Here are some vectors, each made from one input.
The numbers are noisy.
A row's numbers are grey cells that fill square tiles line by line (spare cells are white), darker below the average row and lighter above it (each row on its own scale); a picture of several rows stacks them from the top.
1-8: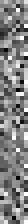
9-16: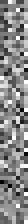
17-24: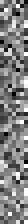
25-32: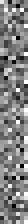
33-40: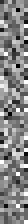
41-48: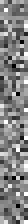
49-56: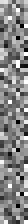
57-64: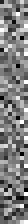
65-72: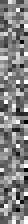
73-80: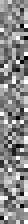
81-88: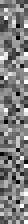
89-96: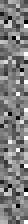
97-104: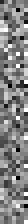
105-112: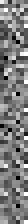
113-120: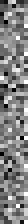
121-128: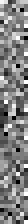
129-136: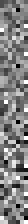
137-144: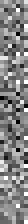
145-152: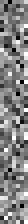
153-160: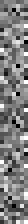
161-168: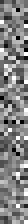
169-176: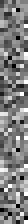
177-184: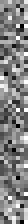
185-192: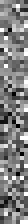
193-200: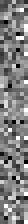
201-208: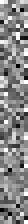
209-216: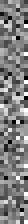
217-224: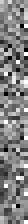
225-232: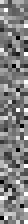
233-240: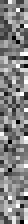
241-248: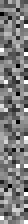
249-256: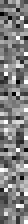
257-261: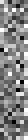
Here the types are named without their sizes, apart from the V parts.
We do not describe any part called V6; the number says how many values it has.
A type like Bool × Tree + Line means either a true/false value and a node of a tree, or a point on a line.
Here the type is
Bool × Bool × Bool × (Tree + V6) + List(Line).
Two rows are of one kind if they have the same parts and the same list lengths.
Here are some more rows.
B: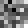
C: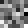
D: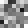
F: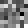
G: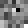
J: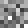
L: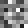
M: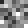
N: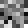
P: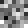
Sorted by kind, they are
B, D
C
F
G, M, P
J, L
N

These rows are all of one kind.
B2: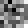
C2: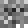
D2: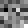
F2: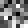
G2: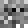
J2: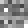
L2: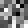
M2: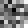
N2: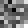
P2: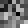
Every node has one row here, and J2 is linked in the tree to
L2 and M2.
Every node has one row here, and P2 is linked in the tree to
B2 and F2.
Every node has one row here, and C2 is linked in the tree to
G2.
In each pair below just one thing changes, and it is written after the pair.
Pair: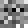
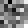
one of the three true/false values
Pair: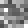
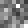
one of the three true/false values
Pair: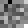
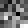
one of the three true/false values
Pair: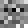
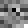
one of the three true/false values
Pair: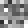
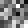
one of the three true/false values
